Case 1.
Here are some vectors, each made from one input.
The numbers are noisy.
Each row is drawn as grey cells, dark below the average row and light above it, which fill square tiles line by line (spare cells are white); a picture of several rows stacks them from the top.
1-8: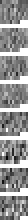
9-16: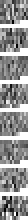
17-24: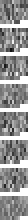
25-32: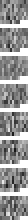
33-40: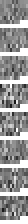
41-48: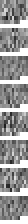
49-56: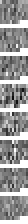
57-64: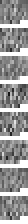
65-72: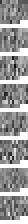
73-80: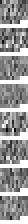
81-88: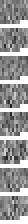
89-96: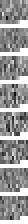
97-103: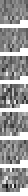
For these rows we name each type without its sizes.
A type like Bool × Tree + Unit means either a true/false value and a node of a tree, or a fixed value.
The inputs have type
Bool × Line.
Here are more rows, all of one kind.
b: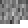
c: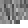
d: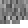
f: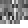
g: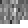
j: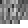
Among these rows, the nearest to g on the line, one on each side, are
b and c.
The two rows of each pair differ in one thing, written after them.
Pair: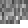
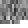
the true/false value
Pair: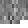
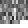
the place on the line
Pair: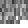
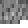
the place on the line
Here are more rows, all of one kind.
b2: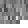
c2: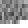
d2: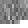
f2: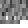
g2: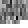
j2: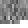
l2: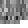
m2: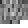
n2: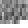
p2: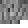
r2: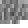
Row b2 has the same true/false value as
f2, m2 and p2.
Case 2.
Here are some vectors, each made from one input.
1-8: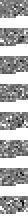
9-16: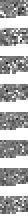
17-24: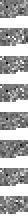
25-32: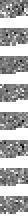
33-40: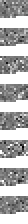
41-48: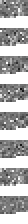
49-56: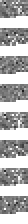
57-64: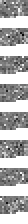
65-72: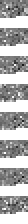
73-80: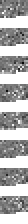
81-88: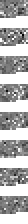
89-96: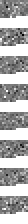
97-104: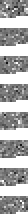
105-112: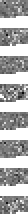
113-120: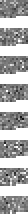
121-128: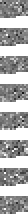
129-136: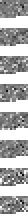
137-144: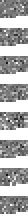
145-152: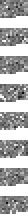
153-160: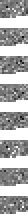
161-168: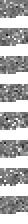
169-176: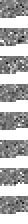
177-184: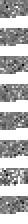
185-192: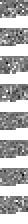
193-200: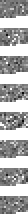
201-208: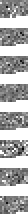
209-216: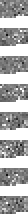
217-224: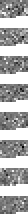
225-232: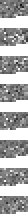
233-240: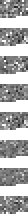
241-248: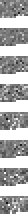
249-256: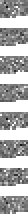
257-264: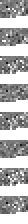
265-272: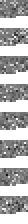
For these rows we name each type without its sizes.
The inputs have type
Bool × Circle.
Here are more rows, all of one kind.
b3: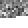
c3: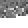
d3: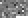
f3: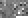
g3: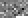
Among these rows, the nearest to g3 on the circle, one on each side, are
b3 and d3.
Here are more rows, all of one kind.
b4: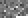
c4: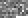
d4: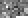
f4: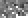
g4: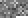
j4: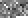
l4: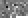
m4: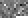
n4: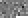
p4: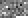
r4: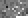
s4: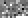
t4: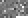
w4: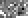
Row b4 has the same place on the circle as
c4, r4 and t4.
